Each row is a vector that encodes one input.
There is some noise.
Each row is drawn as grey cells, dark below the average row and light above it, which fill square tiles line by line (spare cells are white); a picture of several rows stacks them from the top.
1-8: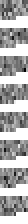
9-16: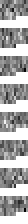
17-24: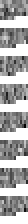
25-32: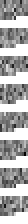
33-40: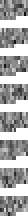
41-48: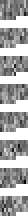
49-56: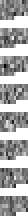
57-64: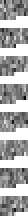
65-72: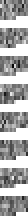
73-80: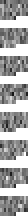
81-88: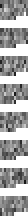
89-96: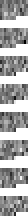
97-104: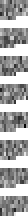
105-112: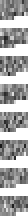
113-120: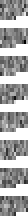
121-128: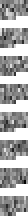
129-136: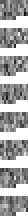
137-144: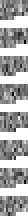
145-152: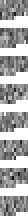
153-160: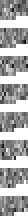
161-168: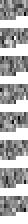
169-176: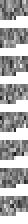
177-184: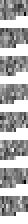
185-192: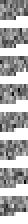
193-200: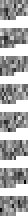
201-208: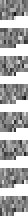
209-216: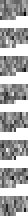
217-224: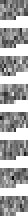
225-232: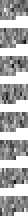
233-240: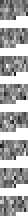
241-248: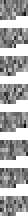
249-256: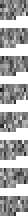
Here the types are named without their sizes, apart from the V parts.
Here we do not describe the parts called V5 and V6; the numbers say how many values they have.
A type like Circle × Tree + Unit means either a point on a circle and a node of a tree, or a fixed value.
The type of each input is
(Bool × V5 + Line × Tree) × V6.
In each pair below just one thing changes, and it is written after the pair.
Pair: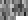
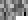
the value of V5
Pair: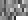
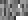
the value of V6
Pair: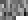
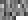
the true/false value
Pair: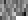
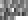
the value of V6
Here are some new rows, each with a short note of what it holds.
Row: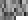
a true/false value, a value of V5 and a value of V6
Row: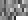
a true/false value, a value of V5 and a value of V6
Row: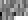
a point on a line, a node of a tree and a value of V6
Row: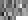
a point on a line, a node of a tree and a value of V6
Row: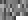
a true/false value, a value of V5 and a value of V6
